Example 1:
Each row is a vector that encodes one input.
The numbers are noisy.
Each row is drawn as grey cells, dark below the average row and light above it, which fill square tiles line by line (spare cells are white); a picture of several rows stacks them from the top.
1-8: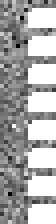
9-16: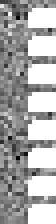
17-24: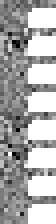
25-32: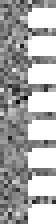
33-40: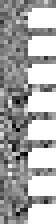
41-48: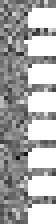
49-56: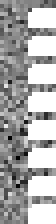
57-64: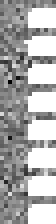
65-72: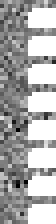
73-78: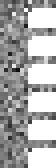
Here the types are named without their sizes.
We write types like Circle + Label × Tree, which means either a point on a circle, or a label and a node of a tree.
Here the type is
(Bool × Bool × Bool + Unit) × Label.
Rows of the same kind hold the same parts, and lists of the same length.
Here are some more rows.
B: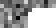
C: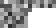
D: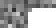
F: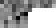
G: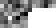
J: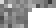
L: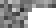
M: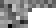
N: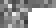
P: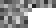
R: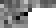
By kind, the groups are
B, F, G, R
C, D, J, L, M, N, P

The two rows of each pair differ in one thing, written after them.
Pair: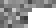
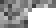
the label
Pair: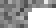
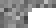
one of the three true/false values
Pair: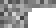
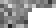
the label
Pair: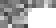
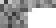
the label
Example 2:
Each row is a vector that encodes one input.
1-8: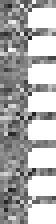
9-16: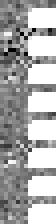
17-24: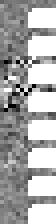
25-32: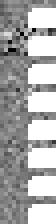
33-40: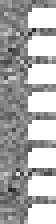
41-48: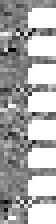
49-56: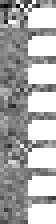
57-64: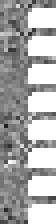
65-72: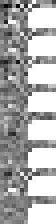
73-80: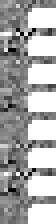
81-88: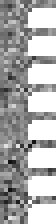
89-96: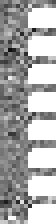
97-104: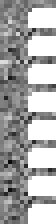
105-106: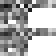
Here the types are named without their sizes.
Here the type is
Bool × Bool × Bool × Circle.
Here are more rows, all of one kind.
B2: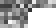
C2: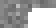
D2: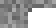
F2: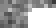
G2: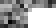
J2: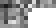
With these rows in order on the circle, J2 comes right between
B2 and C2.
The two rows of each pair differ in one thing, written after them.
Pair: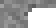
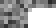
one of the three true/false values
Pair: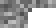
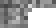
one of the three true/false values
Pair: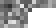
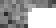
one of the three true/false values
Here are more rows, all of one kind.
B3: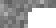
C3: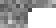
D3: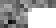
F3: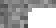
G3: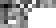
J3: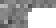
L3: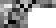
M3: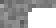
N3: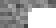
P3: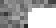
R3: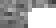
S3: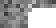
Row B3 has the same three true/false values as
L3 and M3.
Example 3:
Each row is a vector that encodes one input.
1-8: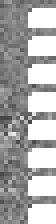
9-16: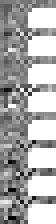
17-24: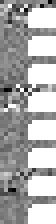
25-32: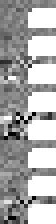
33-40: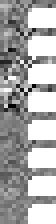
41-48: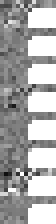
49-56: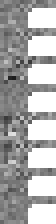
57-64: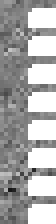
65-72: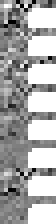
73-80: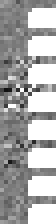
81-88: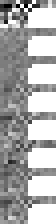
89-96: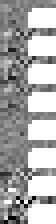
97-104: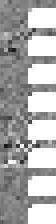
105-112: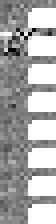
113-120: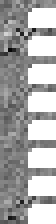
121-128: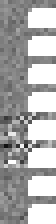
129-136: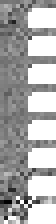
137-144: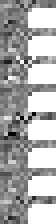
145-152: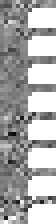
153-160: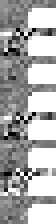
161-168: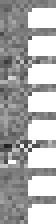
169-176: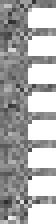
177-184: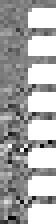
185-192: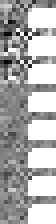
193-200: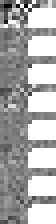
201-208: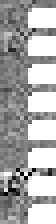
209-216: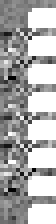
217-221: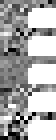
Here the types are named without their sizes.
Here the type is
Bool × Circle + Unit.
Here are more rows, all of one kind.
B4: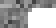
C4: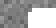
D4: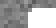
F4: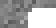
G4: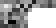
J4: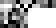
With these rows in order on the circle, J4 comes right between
B4 and C4.
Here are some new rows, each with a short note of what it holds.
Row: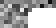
a fixed value
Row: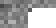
a point on a circle and a true/false value
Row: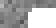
a point on a circle and a true/false value
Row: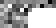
a fixed value
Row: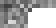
a point on a circle and a true/false value
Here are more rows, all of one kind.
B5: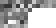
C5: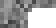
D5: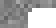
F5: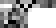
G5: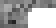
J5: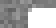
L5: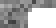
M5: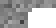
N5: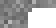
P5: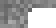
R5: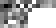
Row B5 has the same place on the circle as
C5, M5 and R5.
